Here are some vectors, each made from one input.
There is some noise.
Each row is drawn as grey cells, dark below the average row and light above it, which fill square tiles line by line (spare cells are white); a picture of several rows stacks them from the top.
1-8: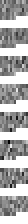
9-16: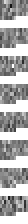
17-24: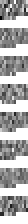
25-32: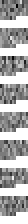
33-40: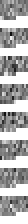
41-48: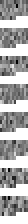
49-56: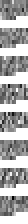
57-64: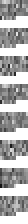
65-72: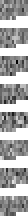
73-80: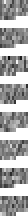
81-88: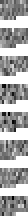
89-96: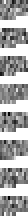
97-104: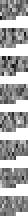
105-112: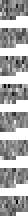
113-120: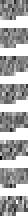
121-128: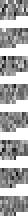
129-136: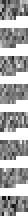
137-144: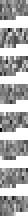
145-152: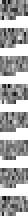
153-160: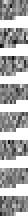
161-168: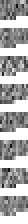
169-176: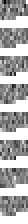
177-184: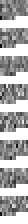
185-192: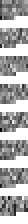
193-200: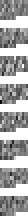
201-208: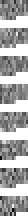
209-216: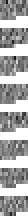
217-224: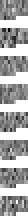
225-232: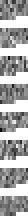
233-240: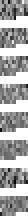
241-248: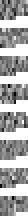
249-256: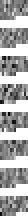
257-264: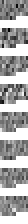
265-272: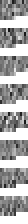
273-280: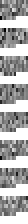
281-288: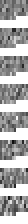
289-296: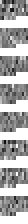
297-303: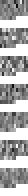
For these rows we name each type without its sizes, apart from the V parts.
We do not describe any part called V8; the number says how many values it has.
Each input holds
a label, a node of a tree, a true/false value and a value of V8.
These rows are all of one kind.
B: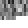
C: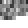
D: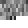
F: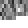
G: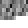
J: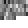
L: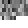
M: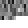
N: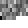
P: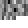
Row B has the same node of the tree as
C, F, G and M.
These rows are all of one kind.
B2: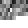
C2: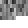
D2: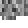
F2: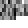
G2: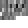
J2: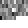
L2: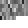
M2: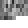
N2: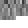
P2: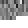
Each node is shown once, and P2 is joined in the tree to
D2 and F2.
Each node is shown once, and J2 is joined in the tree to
L2.
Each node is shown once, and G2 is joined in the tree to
N2.
